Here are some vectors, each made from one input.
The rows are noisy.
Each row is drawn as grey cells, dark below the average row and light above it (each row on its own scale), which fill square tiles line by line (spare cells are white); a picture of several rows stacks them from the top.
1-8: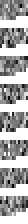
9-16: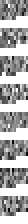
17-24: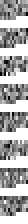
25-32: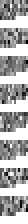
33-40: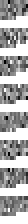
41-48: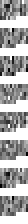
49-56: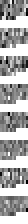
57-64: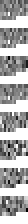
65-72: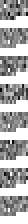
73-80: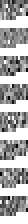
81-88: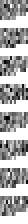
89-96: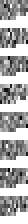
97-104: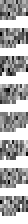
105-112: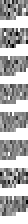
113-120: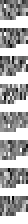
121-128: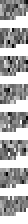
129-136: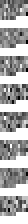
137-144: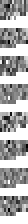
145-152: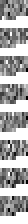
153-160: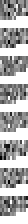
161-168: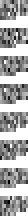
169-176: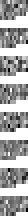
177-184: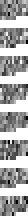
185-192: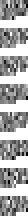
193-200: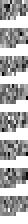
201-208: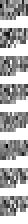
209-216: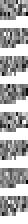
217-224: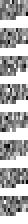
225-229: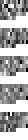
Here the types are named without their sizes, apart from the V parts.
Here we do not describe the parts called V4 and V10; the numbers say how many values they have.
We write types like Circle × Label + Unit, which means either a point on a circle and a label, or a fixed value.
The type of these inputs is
((Bool × Bool × Bool + Unit) × Line + V4) × V10.
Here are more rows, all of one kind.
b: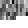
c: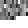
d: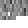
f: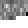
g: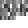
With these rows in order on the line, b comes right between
c and g.
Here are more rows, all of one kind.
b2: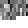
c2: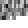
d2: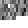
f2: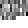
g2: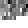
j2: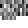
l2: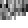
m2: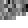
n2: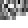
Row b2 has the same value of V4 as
g2 and m2.
